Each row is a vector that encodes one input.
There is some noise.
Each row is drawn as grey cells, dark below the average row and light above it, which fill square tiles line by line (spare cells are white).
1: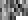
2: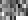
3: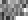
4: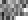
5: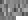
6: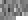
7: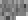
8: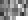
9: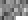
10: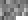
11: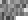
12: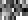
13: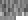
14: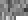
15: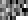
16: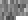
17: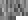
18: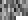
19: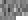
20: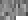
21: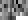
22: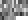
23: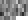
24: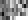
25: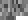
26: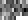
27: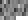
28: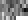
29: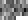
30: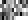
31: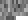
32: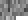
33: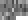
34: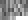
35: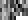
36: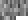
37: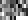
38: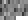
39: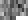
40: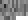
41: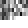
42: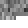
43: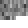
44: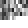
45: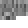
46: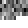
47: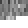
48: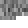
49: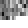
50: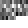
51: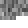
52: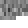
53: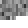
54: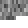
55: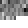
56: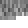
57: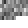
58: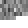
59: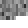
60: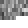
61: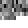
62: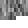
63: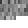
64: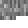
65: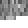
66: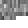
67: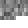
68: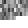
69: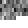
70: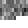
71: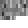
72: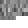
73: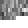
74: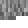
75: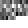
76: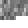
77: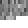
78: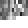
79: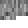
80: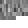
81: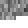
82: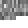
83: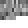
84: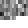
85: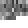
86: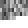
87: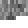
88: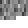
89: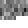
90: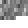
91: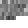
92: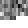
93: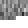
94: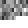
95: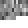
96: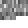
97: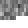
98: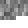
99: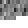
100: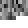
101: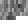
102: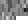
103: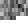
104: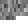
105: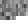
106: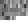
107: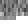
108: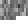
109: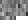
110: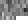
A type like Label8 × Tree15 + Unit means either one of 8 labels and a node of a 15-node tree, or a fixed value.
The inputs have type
Bool × Bool × Bool × Bool + Unit.
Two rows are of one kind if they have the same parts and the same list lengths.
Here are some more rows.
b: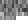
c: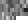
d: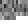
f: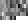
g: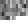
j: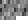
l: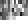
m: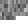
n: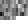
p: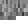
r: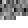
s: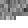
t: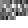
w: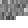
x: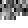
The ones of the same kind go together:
b, c, d, f, g, j, l, m, n, p, r, s, w, x
t

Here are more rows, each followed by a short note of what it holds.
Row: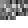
a fixed value
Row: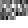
a fixed value
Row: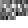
a fixed value
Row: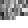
four true/false values
